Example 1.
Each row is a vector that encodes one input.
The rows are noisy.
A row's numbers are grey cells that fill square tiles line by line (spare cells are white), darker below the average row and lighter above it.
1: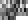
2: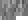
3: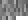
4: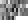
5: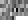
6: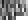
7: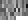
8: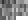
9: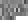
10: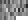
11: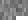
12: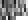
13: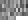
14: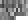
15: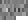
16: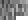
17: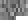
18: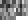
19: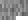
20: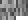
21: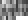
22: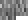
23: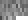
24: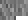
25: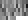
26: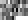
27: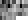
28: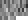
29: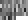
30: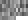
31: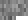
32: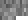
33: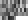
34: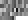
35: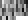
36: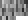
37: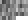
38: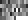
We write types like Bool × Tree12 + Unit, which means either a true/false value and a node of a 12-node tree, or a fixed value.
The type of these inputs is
Tree8.
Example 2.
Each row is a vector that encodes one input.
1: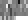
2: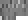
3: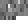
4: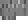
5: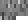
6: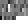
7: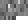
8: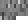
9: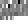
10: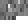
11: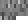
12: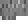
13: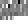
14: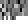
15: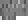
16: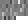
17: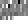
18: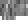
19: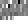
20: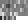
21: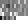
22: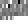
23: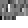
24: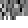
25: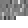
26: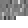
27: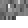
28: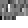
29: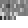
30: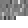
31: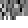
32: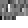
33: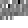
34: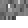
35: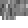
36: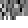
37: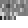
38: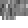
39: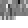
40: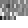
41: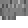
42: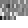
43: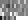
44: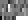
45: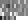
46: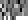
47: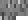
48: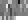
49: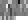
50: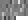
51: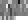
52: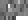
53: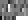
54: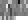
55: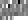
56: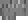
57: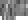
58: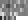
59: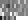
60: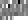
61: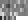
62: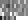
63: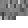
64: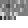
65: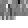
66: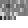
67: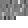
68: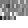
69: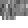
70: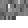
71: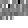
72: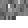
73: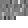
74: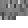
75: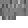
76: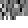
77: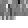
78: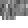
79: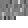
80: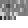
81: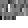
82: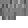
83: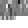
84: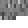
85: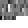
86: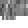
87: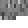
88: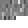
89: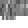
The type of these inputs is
Tree10 + Unit.
